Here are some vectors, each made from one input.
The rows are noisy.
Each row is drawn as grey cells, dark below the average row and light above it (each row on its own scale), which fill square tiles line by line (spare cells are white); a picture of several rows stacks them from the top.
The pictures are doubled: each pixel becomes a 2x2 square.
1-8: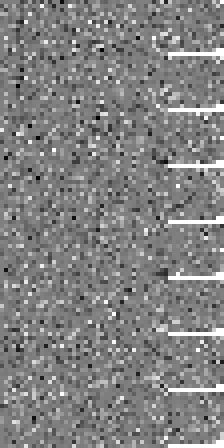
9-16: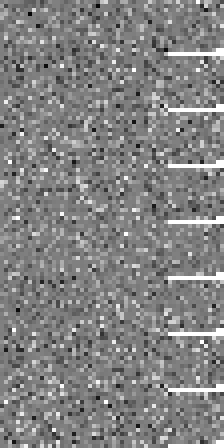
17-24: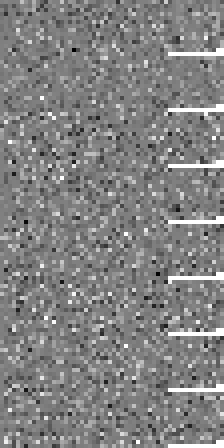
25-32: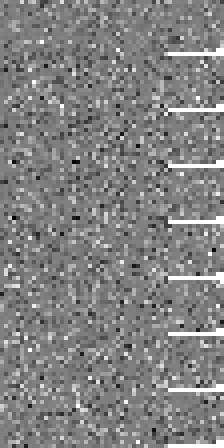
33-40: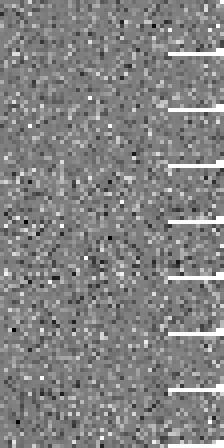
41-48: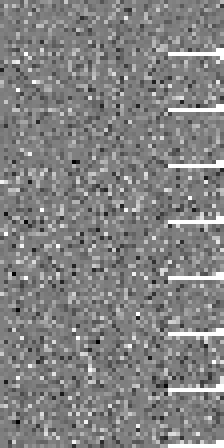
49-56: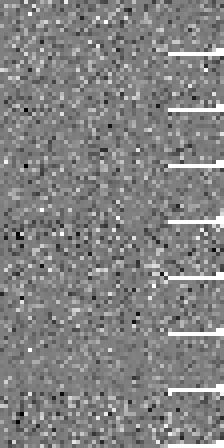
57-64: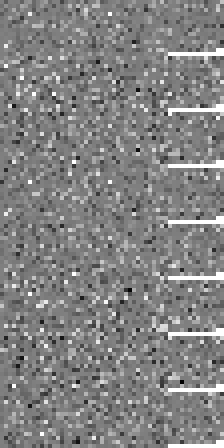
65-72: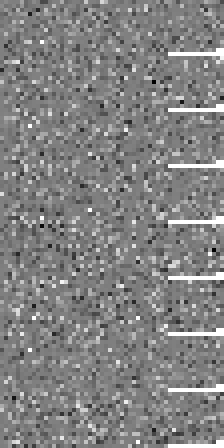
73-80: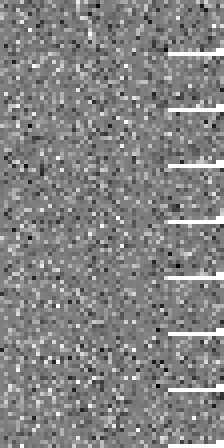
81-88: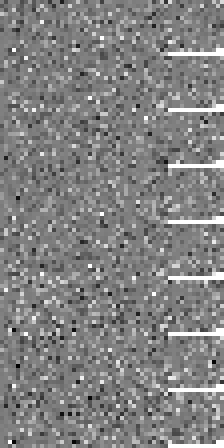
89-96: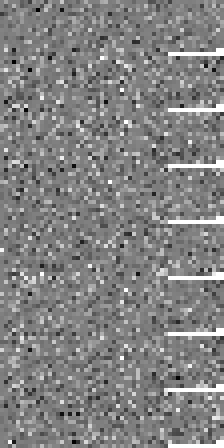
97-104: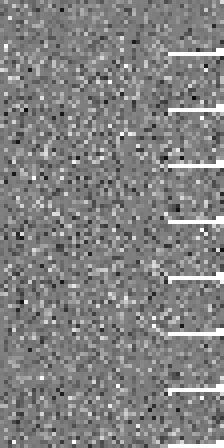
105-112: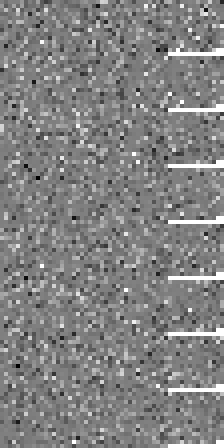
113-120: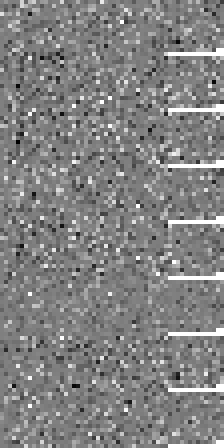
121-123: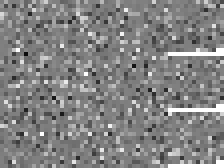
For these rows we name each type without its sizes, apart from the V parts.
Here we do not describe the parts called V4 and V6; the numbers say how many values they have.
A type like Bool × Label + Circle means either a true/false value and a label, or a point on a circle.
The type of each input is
(Bool × Line + V4) × V6.
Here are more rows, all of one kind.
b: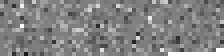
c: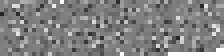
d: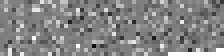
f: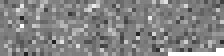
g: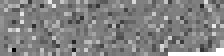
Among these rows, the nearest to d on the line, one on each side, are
f and g.
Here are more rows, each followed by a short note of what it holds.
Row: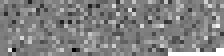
a point on a line, a true/false value and a value of V6
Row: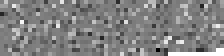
a point on a line, a true/false value and a value of V6
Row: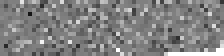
a point on a line, a true/false value and a value of V6
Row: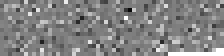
a value of V4 and a value of V6
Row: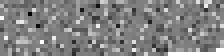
a point on a line, a true/false value and a value of V6
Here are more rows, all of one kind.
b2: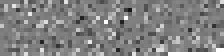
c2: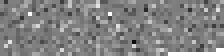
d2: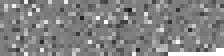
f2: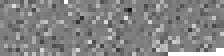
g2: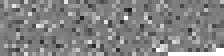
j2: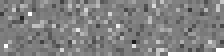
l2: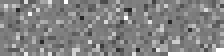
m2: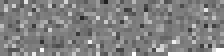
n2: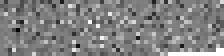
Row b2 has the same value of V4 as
g2 and j2.
